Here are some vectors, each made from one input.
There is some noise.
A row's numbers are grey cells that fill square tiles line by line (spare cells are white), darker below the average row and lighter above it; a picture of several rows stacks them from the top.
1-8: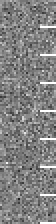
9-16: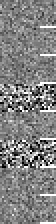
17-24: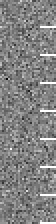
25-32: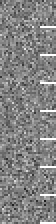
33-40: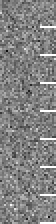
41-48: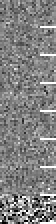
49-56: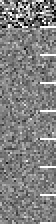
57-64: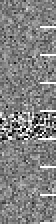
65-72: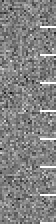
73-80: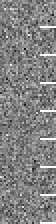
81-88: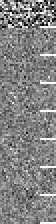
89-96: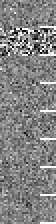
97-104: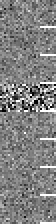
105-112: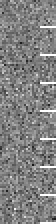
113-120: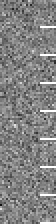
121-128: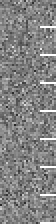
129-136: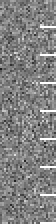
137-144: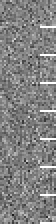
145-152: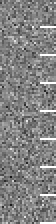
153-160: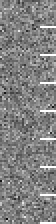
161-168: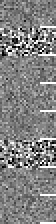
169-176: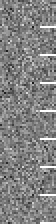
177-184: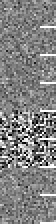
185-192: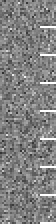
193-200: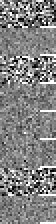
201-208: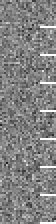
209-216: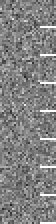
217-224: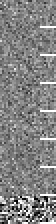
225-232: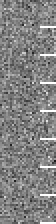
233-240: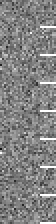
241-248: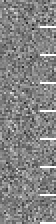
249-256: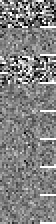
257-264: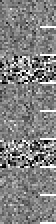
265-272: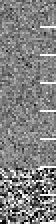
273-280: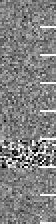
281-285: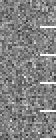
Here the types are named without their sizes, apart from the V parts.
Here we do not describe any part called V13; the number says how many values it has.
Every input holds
either a node of a tree, or five true/false values and a value of V13.
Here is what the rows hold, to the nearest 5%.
About 10% of them hold a node of a tree. The rest hold five true/false values and a value of V13.
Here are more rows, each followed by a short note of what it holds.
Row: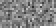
five true/false values and a value of V13
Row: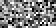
a node of a tree
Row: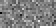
five true/false values and a value of V13
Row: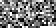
a node of a tree
